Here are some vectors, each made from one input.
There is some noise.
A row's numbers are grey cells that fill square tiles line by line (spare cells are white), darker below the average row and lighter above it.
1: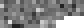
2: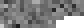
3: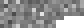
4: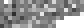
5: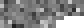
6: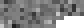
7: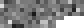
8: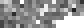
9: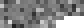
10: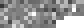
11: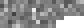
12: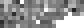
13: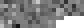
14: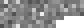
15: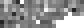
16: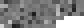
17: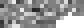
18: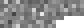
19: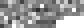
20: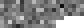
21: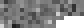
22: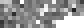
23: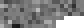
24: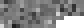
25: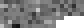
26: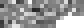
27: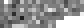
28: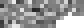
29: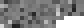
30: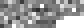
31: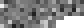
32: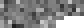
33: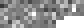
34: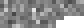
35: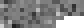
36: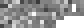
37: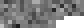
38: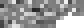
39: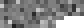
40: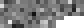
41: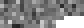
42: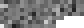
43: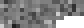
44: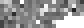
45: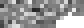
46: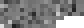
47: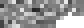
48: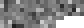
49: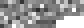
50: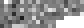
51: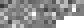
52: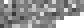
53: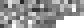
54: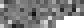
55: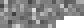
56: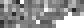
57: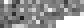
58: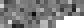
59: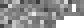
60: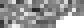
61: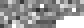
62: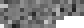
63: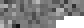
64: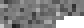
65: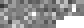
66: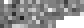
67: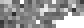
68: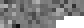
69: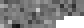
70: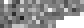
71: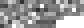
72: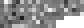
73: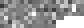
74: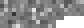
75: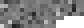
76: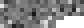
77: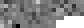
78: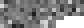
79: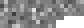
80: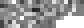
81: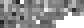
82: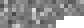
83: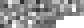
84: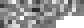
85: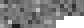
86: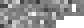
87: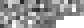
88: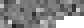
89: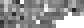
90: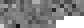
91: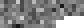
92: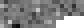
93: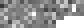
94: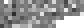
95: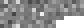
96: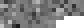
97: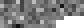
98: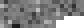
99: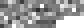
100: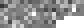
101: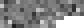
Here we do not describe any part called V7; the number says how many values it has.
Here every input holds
a true/false value, together with either a point on a 6-point line, or a value of V7.
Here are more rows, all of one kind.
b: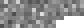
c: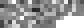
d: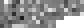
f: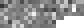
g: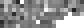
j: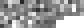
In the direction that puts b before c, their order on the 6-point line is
g, d, b, f, j, c.
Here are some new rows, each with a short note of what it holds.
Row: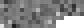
a true/false value and a value of V7
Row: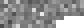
a point on a 6-point line and a true/false value
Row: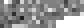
a point on a 6-point line and a true/false value
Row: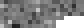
a true/false value and a value of V7
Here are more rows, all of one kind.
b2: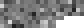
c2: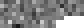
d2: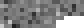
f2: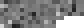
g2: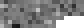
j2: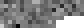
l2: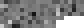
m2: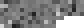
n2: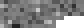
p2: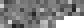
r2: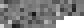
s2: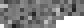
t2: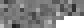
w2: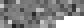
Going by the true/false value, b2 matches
c2, p2 and w2.
